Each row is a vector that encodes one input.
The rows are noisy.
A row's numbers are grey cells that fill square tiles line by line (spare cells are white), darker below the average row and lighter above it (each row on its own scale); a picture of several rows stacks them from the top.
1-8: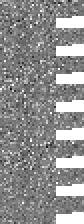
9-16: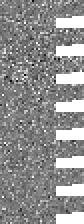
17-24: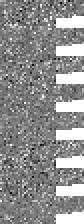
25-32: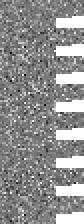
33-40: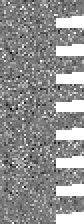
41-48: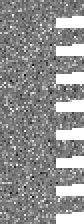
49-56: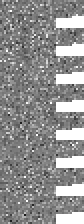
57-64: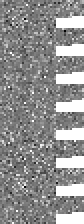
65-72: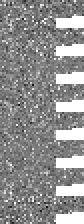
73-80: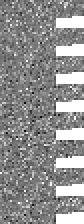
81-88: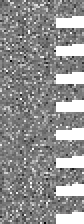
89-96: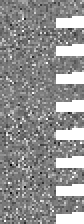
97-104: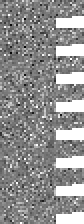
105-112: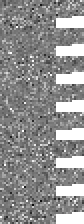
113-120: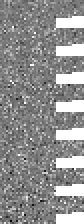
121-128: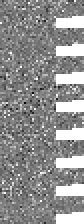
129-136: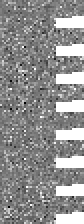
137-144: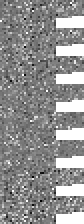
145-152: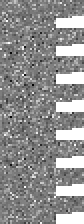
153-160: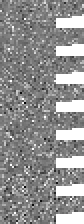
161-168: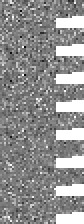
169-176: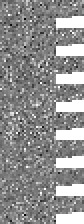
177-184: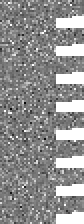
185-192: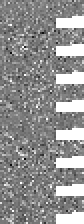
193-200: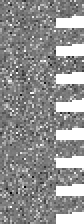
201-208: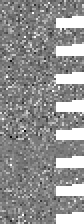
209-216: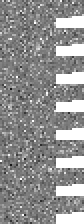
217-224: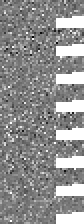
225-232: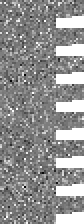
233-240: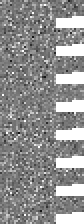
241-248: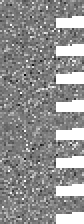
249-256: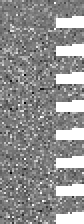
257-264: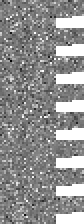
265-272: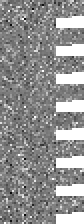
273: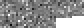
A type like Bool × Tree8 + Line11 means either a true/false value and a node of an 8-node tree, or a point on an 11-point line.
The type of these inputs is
Bool × Line7 + (Circle11 + Unit) × Label6.
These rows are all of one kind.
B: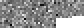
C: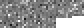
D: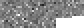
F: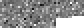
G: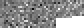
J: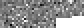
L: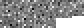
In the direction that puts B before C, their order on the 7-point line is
B, D, J, G, F, C, L.
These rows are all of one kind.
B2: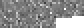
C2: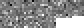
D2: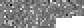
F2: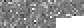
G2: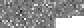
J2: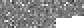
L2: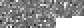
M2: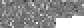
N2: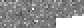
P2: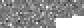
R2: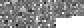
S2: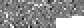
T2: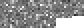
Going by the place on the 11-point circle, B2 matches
C2, D2, M2 and P2.
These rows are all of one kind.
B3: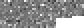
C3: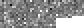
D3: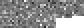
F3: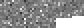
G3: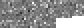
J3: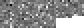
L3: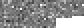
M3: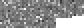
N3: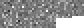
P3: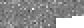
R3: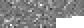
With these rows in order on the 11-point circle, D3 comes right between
B3 and N3.
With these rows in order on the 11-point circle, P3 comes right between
C3 and M3.
